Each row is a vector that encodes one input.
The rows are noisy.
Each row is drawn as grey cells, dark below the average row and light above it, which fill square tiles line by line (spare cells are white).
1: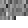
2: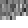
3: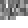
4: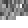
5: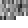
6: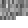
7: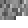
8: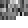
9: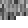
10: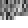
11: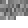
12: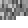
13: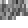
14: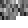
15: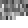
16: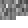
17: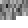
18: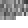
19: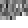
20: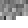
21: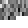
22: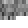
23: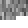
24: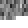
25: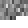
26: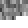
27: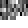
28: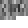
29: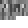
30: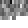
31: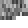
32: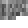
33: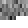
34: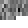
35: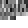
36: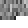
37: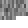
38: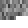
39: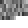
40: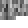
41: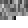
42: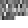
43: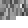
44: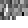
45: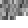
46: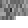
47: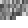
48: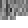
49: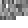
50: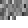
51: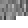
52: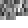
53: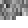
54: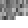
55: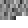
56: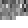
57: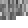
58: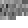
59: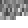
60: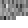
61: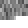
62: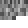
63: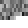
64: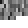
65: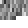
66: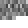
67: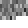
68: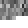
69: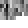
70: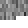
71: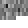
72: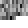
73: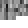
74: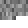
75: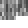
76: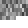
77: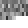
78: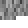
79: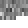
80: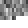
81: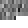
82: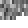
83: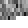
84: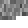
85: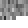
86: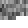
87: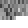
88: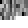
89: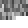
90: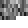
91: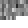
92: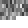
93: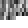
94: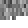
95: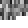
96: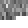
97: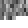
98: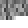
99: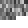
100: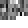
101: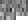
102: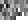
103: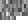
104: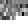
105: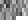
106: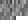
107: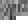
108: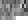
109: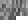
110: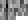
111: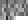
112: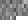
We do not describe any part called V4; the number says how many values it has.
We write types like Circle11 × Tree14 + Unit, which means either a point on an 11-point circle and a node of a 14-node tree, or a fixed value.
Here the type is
List3(Bool × V4).
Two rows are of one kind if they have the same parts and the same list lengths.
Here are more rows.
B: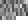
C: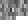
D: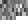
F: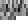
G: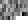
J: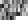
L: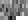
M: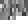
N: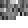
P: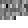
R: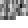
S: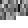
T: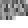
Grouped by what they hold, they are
B, D, T
C, F, G, L, M, P, S
J, R
N

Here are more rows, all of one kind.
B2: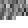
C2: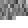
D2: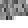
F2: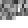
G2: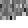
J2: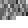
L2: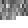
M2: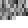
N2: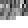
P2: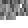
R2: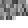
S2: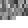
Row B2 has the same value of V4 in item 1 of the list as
C2, G2 and J2.
